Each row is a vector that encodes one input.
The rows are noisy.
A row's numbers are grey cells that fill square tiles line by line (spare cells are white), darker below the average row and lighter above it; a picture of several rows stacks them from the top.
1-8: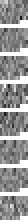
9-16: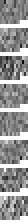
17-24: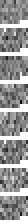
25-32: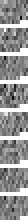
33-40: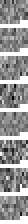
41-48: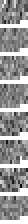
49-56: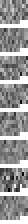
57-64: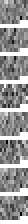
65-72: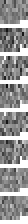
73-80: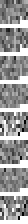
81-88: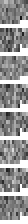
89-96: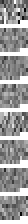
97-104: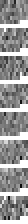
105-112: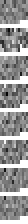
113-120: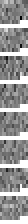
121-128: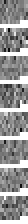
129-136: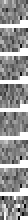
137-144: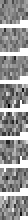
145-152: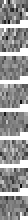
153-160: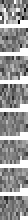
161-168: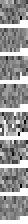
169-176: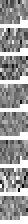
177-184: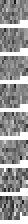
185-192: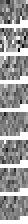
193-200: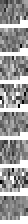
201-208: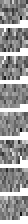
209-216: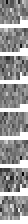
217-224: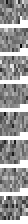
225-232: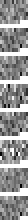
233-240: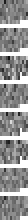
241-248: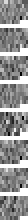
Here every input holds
a list of up to two points on a 5-point line.
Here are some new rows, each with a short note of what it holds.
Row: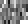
a list of one item
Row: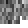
a list of two items
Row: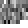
a list of one item
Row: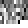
the empty list
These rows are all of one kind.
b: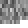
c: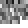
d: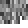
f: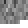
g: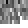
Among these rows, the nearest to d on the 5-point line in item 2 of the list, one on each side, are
c and f.
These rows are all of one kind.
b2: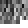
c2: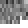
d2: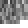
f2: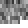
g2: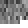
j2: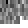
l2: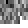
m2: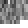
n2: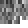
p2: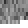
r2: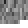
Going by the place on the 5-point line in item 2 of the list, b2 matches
f2, g2, p2 and r2.
